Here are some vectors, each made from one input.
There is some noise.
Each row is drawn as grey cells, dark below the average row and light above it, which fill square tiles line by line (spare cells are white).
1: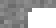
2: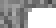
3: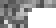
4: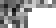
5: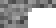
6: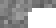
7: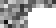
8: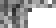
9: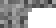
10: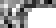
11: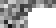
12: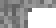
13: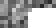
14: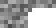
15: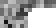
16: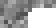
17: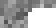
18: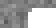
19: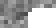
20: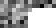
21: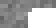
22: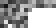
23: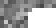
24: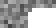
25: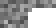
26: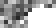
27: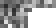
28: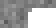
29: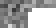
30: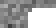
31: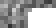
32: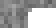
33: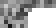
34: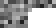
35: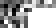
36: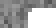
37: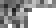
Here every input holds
a point on a 5-point line and a true/false value.
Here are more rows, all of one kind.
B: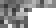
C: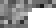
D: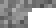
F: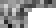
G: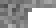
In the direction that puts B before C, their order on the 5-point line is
B, F, G, D, C.
